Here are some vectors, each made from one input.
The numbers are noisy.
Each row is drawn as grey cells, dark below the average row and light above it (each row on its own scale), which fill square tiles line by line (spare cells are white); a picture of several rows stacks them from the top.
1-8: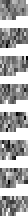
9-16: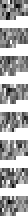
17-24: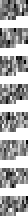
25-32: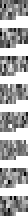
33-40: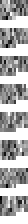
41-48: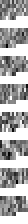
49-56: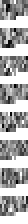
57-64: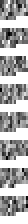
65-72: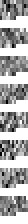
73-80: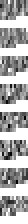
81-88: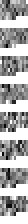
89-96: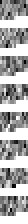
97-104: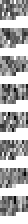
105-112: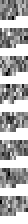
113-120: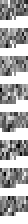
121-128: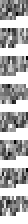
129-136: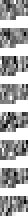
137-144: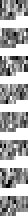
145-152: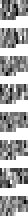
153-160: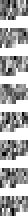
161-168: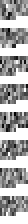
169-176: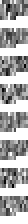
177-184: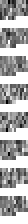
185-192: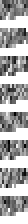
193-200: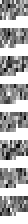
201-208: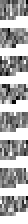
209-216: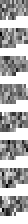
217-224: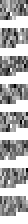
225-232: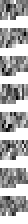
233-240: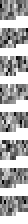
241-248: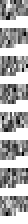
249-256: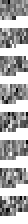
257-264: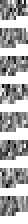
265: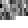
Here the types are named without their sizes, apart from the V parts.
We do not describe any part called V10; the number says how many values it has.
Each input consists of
a true/false value, together with either a node of a tree, or a value of V10.
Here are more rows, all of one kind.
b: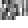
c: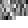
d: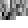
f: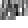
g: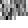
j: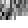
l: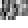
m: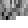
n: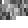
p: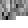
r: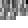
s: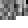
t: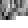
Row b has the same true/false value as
f, l, r and s.
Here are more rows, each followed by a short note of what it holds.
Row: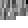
a true/false value and a value of V10
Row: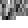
a true/false value and a value of V10
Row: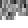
a node of a tree and a true/false value
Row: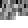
a node of a tree and a true/false value
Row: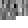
a true/false value and a value of V10
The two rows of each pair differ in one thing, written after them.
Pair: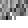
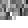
the value of V10
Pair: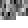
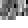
the true/false value
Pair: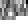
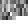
the true/false value
